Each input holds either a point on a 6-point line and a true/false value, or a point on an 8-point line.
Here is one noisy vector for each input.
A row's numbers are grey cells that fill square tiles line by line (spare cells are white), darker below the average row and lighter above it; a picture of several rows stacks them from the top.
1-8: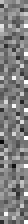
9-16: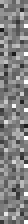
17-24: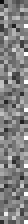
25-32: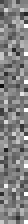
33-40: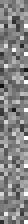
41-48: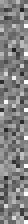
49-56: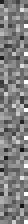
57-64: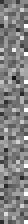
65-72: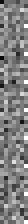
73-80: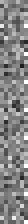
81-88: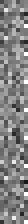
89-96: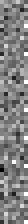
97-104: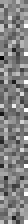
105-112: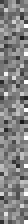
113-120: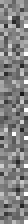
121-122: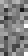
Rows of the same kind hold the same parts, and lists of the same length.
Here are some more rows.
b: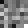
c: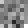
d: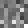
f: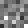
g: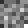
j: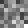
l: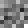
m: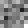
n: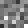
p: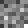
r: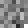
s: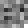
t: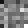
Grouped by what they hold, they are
b, d, f, g, j, n, p, t
c, l, m, r, s

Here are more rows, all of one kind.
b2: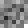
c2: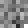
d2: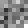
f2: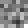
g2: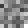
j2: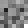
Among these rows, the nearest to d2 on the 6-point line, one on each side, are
g2 and j2.
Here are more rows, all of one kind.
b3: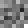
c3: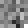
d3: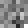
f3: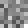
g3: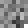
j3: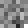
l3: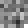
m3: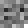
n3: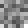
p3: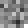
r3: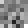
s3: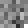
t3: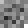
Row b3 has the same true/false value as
m3 and t3.
